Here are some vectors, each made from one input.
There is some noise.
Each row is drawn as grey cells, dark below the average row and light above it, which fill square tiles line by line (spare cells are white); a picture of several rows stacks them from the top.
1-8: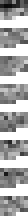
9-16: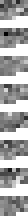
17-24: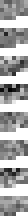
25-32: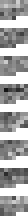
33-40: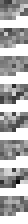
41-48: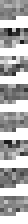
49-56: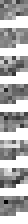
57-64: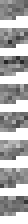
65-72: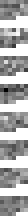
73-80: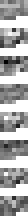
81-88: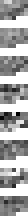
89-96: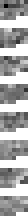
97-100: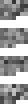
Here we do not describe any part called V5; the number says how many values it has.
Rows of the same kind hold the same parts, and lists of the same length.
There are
2 kinds of row.
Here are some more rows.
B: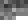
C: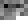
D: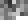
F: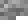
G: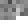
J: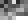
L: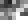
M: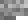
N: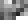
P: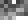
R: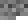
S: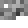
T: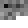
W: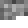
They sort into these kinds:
B, J, N, P, R, S, W
C, D, F, G, L, M, T

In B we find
a point on a 4-point line and a value of V5.
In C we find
a point on a 4-point line and a node of a 7-node tree.
